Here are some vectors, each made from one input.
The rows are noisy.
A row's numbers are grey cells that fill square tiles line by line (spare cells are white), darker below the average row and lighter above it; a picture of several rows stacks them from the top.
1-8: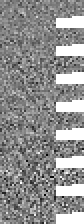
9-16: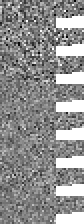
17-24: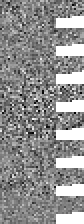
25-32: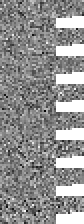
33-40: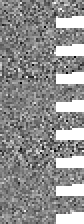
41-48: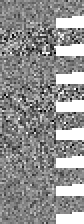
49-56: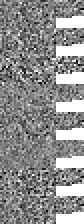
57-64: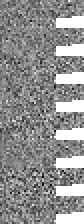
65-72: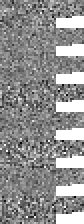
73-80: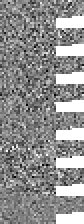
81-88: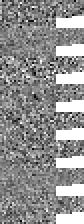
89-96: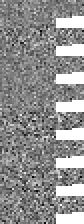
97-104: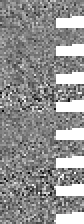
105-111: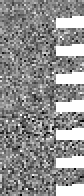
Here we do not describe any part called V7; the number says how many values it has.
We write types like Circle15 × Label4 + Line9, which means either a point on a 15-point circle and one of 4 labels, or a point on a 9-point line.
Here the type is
Bool × V7 + Label4.
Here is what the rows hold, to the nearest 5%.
About 30% of them hold one of 4 labels. The rest hold a true/false value and a value of V7.
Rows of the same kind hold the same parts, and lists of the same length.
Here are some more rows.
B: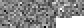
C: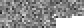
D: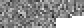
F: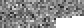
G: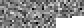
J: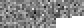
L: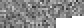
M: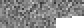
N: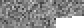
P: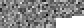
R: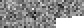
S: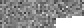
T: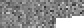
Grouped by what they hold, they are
B, G, P
C, D, F, J, L, M, N, R, S, T

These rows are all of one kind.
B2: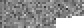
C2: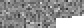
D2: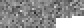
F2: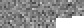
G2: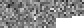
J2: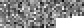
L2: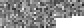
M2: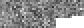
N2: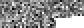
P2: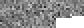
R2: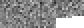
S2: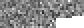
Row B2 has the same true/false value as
D2, N2, P2 and R2.
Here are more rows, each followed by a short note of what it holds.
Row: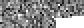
one of 4 labels
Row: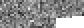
a true/false value and a value of V7
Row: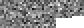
one of 4 labels
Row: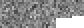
a true/false value and a value of V7
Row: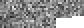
a true/false value and a value of V7
